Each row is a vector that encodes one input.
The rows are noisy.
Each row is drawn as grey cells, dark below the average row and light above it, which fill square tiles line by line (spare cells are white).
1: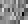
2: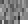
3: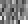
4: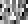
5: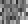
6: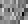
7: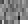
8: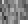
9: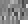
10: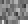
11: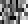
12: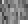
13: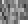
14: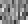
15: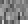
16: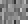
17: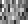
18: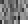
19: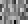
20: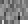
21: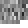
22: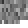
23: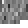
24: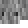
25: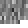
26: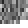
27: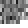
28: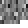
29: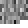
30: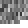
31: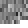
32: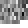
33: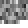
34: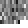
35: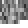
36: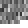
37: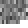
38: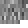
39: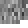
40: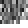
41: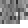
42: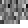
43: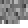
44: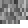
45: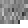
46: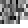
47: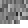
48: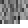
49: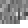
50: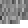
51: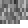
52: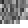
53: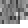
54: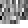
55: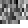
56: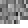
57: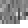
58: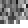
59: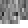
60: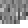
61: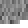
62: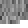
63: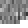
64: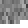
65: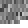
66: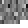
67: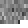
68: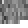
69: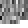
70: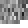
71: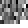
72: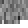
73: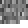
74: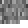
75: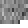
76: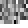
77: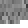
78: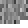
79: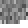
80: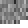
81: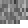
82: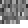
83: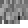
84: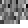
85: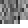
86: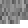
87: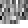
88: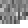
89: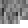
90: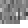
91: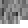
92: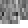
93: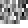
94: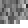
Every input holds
one of 6 labels and a true/false value.
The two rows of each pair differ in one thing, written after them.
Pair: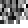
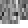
the true/false value
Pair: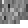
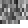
the label
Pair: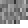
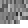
the true/false value
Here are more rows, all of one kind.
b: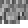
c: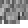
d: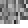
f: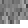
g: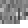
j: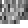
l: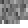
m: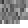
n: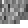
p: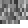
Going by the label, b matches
c, l and m.
